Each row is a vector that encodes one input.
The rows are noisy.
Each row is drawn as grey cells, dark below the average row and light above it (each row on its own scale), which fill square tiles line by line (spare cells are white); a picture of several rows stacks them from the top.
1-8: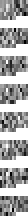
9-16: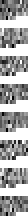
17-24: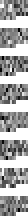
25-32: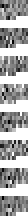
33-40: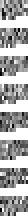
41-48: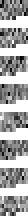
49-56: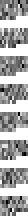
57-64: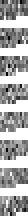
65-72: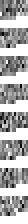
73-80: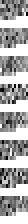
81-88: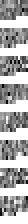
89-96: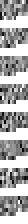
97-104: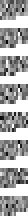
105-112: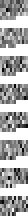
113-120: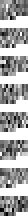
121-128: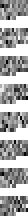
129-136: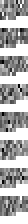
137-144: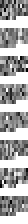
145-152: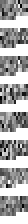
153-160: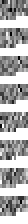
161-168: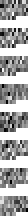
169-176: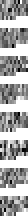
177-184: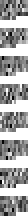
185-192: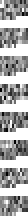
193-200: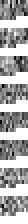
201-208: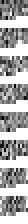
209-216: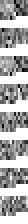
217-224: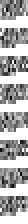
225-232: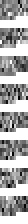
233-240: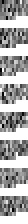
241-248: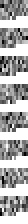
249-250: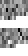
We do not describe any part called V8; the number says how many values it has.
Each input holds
a list of up to three items, each a true/false value and a value of V8.
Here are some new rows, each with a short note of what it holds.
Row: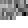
a list of three items
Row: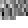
a list of two items
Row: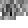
a list of two items
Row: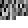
a list of one item
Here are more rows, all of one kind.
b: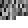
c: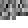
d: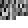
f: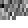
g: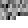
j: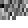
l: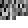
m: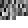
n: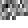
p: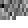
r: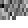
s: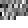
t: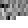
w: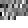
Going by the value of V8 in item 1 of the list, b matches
c, d, l and m.
